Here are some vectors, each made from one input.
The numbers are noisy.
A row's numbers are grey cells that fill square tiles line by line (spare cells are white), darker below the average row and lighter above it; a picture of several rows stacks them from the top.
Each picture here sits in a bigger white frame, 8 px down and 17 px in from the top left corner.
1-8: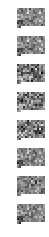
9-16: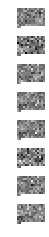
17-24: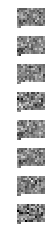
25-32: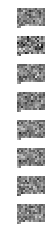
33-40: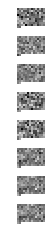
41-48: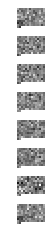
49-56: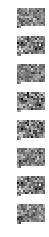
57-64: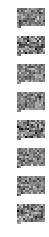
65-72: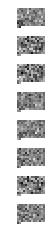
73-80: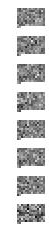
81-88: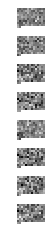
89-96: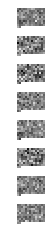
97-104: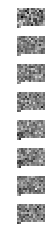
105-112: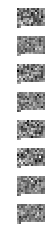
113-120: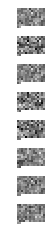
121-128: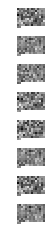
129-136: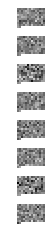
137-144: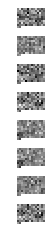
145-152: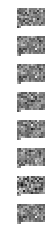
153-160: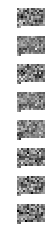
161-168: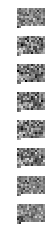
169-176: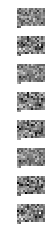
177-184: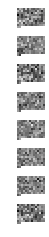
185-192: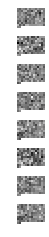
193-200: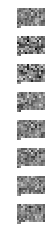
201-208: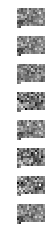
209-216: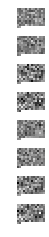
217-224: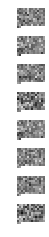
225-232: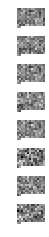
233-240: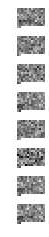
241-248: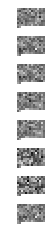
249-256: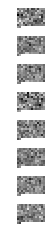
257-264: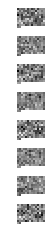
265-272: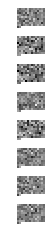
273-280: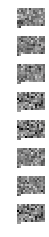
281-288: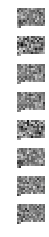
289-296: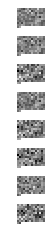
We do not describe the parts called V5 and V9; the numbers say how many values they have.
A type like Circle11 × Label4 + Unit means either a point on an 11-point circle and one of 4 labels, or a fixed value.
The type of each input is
(Circle10 + Unit) × V5 × V9 + Tree15.
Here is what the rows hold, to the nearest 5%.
About 35% of them hold a node of a 15-node tree. The rest hold a value of V5 and a value of V9, together with either a point on a 10-point circle, or a fixed value.
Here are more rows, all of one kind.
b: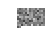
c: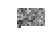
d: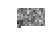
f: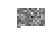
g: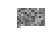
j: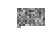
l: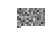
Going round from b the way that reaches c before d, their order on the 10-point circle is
b, f, l, c, j, d, g.
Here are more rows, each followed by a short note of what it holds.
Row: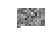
a value of V5 and a value of V9
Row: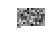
a node of a 15-node tree
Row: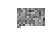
a value of V5 and a value of V9
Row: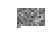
a point on a 10-point circle, a value of V5 and a value of V9
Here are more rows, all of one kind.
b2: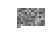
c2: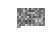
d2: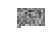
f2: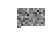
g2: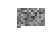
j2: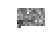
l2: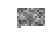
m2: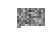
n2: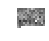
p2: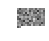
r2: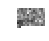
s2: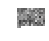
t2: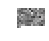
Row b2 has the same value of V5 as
g2 and t2.
